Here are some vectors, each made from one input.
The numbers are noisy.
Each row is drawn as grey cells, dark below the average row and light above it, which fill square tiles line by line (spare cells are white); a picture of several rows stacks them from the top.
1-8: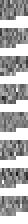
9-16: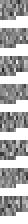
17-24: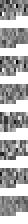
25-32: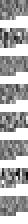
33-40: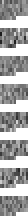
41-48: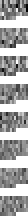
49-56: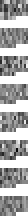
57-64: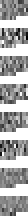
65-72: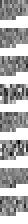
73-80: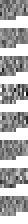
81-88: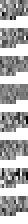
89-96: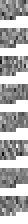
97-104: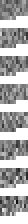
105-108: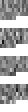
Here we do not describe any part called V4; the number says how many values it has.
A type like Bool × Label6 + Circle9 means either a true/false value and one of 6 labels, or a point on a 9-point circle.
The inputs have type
List2(Bool × V4).
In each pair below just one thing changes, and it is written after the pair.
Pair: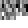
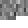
the value of V4 in item 1 of the list
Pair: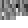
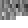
the value of V4 in item 2 of the list
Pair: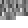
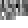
the value of V4 in item 1 of the list
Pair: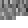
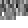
the value of V4 in item 1 of the list
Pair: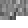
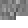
the value of V4 in item 2 of the list
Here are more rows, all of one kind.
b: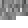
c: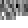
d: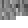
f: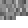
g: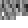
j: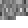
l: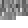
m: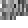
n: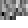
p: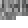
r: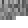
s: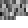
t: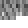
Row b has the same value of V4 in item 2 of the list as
c, d, l and t.
